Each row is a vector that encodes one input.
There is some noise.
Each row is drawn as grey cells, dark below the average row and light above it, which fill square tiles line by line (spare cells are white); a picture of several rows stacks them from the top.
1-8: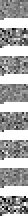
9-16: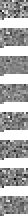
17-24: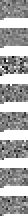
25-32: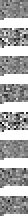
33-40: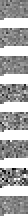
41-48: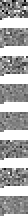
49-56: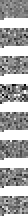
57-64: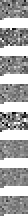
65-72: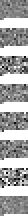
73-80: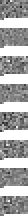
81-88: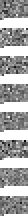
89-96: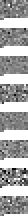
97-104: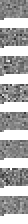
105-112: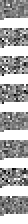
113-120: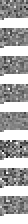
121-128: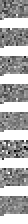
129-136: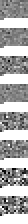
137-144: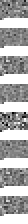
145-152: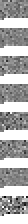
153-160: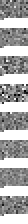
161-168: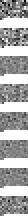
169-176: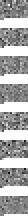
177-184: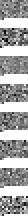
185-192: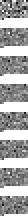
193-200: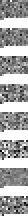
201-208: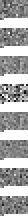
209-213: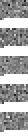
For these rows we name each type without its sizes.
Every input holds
either a point on a circle, or a label, or a point on a line.
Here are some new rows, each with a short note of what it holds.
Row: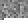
a label
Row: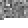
a point on a line
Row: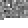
a point on a line
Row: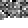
a point on a circle
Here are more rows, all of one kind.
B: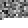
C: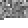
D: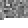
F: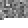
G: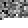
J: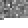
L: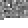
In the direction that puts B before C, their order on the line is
G, J, B, L, D, F, C.
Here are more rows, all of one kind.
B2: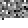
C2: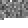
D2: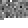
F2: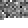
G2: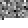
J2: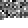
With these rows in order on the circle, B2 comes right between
C2 and G2.
